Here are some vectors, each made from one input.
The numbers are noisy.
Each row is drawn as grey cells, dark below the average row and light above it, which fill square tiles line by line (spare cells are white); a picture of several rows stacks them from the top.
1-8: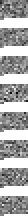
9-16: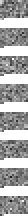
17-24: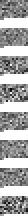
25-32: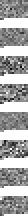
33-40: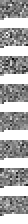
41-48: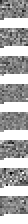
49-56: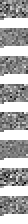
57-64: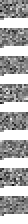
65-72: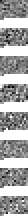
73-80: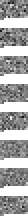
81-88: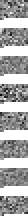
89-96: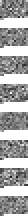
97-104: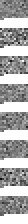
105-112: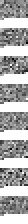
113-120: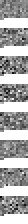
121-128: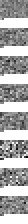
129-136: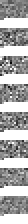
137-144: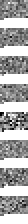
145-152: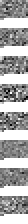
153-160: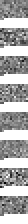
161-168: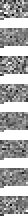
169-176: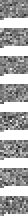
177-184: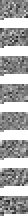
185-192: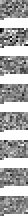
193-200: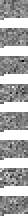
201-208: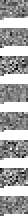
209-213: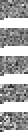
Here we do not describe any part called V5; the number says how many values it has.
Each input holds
either a node of a 13-node tree, or a true/false value and a value of V5.
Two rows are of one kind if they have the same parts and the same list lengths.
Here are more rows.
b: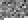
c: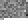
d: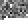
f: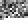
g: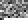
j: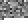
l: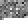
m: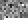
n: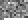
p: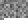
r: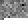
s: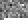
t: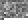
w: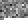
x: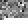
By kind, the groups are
b, c, d, g, j, n, p, r, t
f, l, m, s, w, x

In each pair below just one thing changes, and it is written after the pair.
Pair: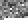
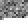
the true/false value
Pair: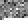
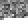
the true/false value
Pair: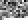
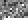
the value of V5
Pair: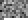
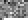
the value of V5
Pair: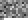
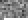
the true/false value
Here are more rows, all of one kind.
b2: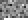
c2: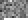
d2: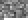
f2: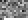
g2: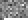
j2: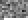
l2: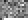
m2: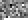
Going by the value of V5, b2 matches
g2 and j2.
